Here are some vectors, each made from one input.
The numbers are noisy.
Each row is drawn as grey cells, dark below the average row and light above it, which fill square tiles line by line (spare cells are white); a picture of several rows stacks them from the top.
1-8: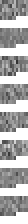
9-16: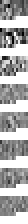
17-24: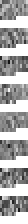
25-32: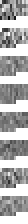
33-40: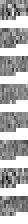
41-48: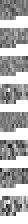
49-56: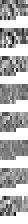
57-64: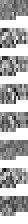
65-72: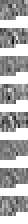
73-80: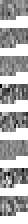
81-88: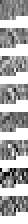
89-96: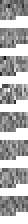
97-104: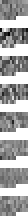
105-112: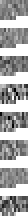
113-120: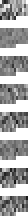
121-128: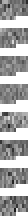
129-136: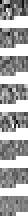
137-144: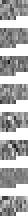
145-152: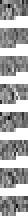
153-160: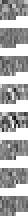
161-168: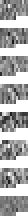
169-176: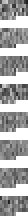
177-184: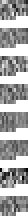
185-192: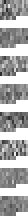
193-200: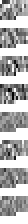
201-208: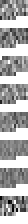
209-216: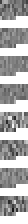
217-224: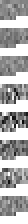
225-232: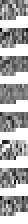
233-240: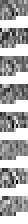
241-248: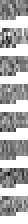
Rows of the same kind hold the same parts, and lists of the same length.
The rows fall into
2 kinds.
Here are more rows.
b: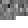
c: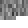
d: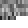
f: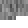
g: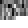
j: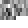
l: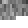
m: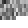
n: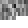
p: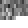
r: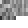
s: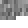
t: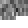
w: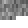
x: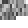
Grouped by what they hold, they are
b, d, m, n, r
c, f, g, j, l, p, s, t, w, x

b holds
a point on each of two 11-point circles and a point on a 10-point line.
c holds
a point on each of three 11-point circles and three true/false values.
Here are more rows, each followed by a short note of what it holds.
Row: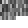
a point on each of two 11-point circles and a point on a 10-point line
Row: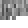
a point on each of two 11-point circles and a point on a 10-point line
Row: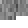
a point on each of three 11-point circles and three true/false values
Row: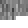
a point on each of two 11-point circles and a point on a 10-point line
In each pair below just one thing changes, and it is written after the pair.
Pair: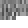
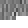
the place on one of the two 11-point circles
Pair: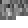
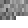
the place on one of the two 11-point circles
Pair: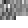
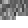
the place on the 10-point line
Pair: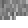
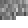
the place on the 10-point line
